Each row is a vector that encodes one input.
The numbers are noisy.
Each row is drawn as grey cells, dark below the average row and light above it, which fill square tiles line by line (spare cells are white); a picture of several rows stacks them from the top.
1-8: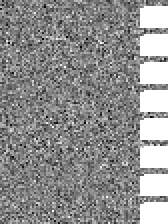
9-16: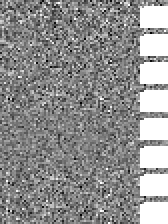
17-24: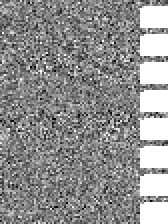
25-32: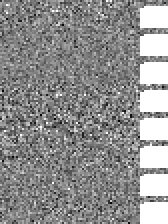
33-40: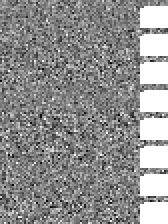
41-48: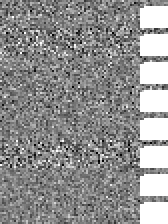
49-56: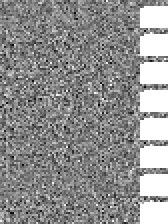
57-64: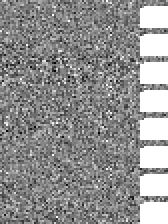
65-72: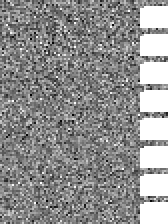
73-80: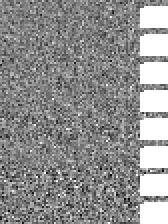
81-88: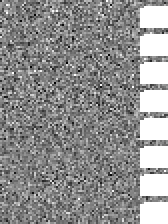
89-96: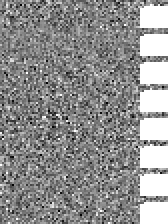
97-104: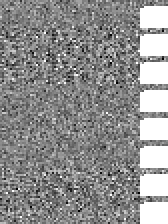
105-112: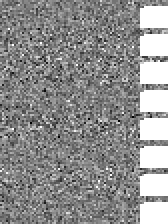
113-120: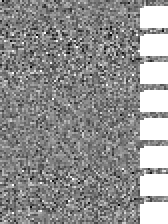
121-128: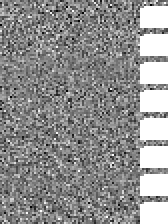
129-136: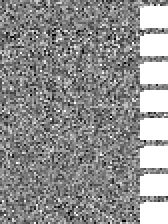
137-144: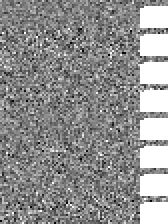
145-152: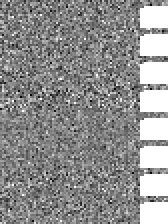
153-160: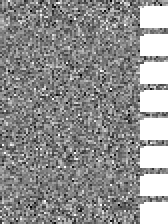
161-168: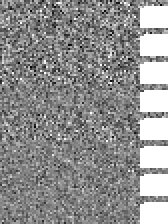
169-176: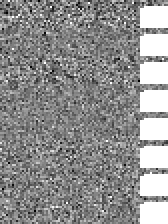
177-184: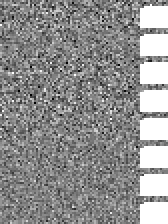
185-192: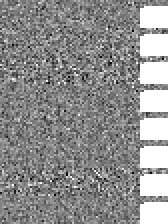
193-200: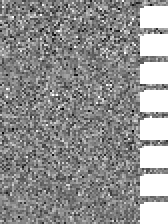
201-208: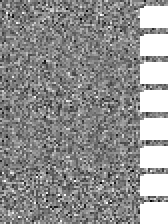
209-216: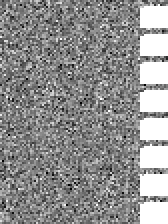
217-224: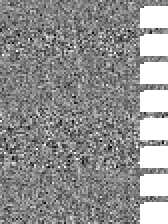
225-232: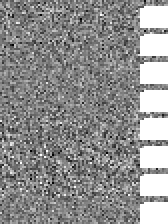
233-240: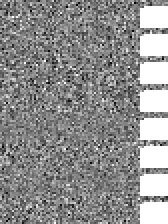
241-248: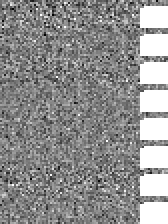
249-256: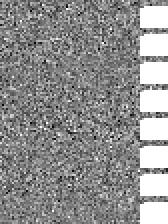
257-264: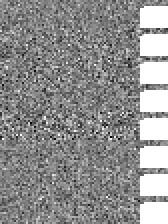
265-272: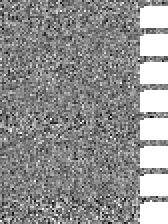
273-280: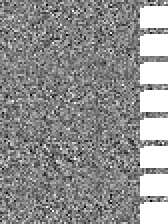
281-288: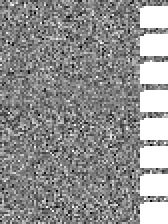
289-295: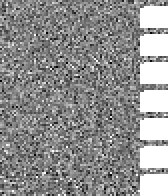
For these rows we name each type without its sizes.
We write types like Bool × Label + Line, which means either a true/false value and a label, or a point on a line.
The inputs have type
(Bool × Tree + List(Line)) × (Label + Tree).
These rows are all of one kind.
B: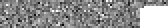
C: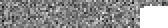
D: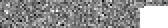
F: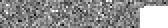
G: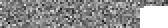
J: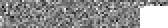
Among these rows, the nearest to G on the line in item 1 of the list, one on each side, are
F and J.
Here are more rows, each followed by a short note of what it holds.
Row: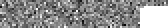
a node of each of two trees and a true/false value
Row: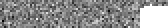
a node of a tree, together with a list of one item
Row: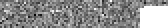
a node of a tree, together with a list of one item
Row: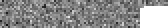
a label, together with the empty list
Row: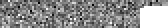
a node of each of two trees and a true/false value
